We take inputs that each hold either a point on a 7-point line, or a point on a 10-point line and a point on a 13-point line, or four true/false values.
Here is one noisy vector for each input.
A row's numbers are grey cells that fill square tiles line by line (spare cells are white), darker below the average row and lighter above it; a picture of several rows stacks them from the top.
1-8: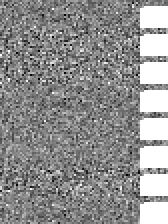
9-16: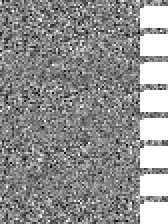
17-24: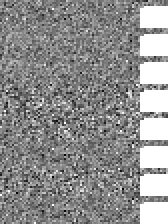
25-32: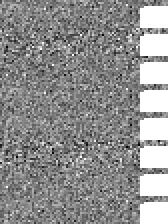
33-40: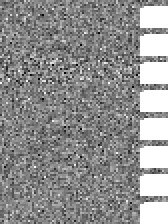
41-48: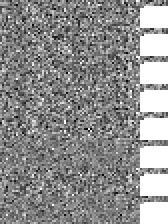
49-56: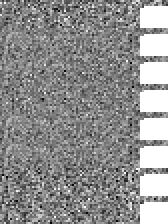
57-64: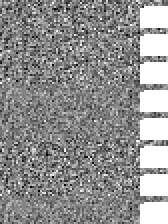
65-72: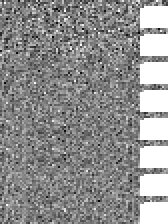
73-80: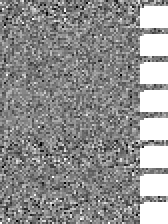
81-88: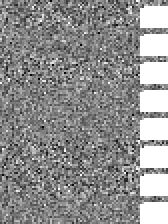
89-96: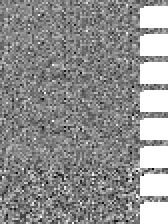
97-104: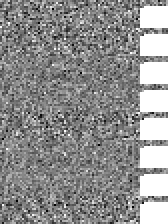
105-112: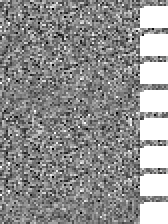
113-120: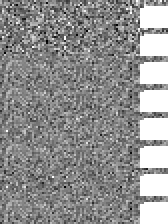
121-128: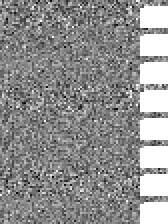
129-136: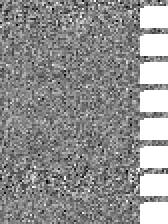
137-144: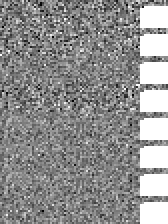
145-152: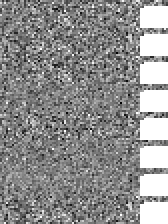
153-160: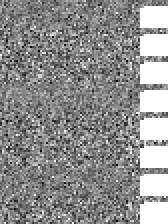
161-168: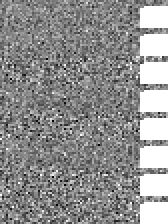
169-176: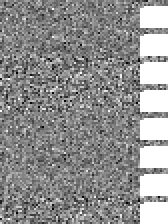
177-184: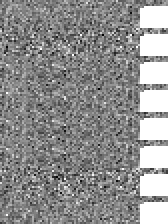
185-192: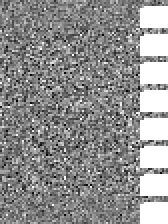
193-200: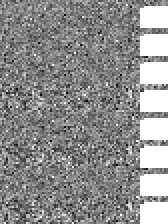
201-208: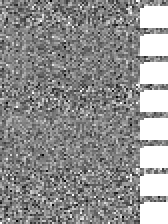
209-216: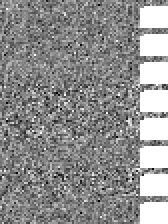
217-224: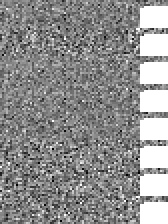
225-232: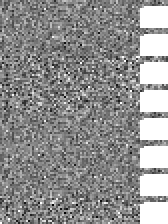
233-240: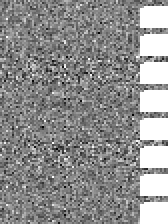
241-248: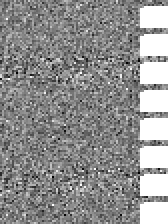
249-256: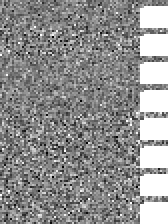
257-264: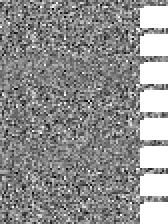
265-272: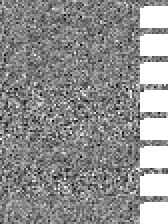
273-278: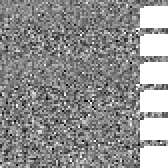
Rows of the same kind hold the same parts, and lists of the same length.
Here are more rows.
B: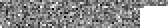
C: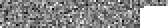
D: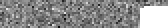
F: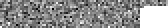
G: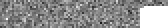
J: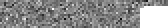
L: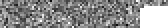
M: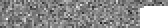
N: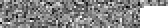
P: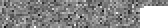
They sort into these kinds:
B, C, F, N
D, G, J, M, P
L

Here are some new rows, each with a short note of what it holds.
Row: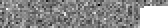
four true/false values
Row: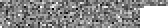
a point on a 7-point line
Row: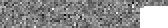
four true/false values
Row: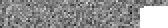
four true/false values
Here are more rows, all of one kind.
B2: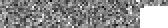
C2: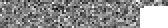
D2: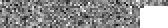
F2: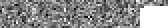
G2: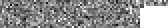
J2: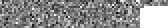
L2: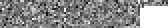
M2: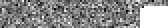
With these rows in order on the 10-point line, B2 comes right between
D2 and M2.
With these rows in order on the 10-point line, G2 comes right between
F2 and M2.
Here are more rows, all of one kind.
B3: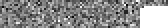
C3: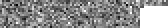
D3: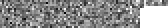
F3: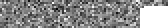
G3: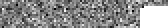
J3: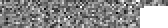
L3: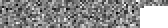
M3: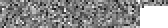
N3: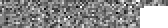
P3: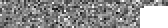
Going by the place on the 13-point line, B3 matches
J3, L3 and N3.
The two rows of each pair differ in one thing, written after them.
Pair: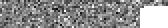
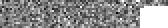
the place on the 13-point line
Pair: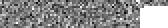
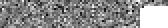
the place on the 13-point line
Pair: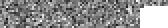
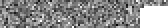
the place on the 10-point line
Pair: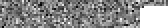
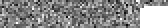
the place on the 13-point line
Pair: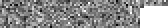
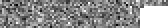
the place on the 10-point line
